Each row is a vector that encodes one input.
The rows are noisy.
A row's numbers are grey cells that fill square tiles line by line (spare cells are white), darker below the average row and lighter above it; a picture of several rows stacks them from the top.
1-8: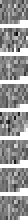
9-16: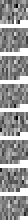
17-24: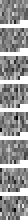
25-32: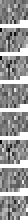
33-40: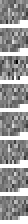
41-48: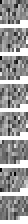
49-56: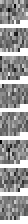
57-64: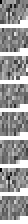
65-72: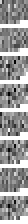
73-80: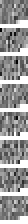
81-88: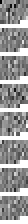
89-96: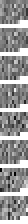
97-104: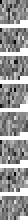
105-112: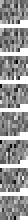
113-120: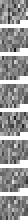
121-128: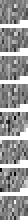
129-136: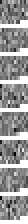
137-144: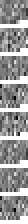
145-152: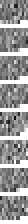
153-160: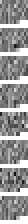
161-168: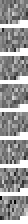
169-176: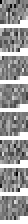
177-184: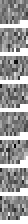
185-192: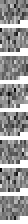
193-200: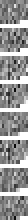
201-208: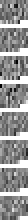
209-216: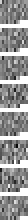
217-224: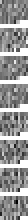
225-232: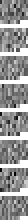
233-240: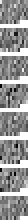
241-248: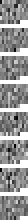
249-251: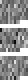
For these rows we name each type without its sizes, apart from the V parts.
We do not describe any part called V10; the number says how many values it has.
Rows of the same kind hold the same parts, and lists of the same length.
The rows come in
2 kinds.
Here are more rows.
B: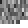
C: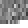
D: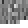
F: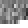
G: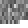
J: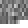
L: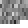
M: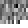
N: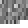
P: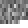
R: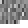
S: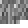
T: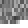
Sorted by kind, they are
B, M
C, D, F, G, J, L, N, P, R, S, T

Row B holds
a point on a circle.
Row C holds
a node of a tree and a value of V10.
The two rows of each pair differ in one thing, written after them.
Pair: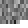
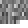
the value of V10
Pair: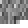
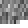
the node of the tree
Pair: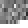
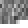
the value of V10
